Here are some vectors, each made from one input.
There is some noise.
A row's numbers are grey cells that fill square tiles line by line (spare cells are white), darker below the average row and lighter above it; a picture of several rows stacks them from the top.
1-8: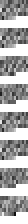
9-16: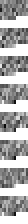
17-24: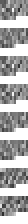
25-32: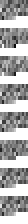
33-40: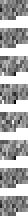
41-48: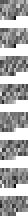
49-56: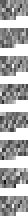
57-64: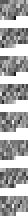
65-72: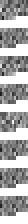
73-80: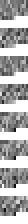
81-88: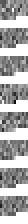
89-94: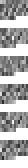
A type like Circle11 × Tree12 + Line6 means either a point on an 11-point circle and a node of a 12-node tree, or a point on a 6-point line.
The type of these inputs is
Line8.
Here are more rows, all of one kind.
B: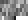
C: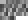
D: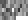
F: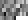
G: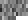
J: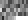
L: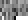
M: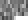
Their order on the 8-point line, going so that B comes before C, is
J, M, D, F, B, L, G, C.
